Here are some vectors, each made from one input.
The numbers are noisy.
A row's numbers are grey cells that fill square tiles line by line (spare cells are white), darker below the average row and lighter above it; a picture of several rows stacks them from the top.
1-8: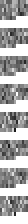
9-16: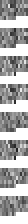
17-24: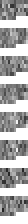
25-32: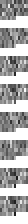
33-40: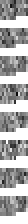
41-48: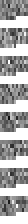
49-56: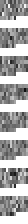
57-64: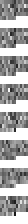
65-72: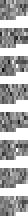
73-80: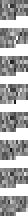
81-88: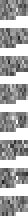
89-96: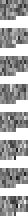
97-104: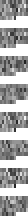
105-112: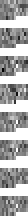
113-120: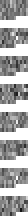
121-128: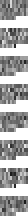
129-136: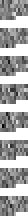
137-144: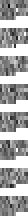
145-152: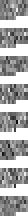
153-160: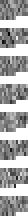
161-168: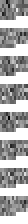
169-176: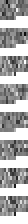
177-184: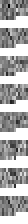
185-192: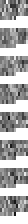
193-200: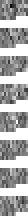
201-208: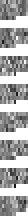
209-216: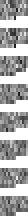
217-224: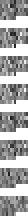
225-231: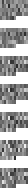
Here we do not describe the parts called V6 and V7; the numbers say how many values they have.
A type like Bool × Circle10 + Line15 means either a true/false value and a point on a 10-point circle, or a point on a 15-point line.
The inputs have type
Bool × Line8 + (Line5 + V7) × V6.
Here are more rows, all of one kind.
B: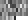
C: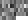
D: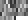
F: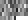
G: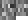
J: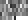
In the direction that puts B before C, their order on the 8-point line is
F, B, D, C, G, J.
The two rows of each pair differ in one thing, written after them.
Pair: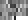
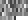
the place on the 8-point line
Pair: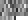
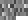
the true/false value
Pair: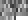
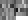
the true/false value
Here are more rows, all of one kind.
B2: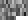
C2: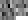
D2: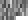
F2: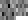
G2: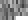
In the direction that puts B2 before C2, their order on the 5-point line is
F2, B2, D2, G2, C2.
